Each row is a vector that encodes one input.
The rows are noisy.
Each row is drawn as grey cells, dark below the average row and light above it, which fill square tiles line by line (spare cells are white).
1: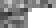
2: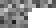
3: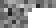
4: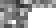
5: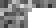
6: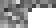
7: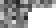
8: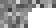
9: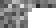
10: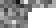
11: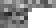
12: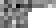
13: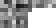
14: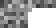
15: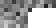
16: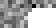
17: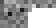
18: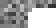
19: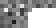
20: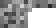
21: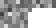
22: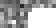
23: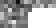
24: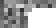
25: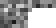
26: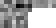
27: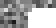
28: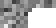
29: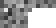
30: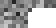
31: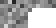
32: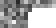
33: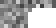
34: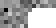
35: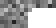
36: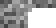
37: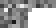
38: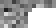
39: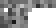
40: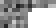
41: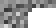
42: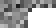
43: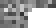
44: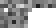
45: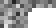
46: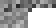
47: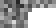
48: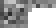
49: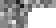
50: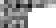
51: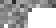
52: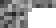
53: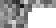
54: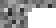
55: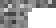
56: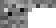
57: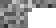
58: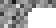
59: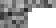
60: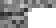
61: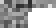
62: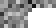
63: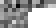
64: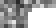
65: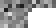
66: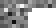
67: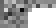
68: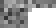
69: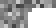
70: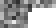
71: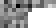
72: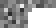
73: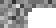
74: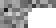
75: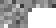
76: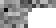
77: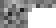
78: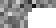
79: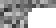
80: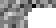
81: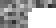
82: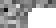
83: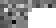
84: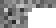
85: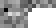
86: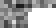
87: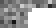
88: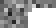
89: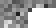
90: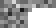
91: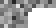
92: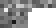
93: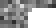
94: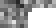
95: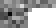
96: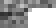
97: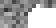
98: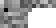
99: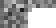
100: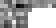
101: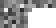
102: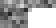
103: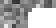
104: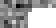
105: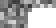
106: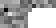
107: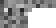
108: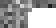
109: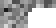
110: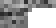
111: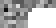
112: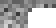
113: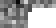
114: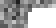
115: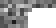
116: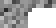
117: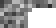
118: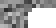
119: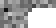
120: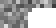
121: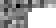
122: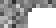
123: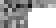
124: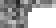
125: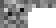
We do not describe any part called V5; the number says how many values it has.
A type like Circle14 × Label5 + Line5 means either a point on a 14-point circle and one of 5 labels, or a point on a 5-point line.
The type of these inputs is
Bool × (Line4 + V5) + Line6.
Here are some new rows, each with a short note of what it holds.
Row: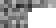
a point on a 4-point line and a true/false value
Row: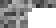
a point on a 6-point line
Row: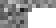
a point on a 6-point line
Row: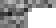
a point on a 6-point line
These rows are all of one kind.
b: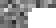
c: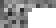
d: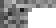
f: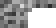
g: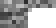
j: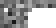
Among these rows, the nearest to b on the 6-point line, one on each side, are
f and j.
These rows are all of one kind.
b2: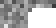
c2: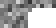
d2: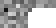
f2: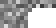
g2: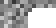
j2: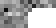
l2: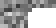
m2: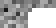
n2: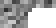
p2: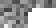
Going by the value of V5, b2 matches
c2 and f2.
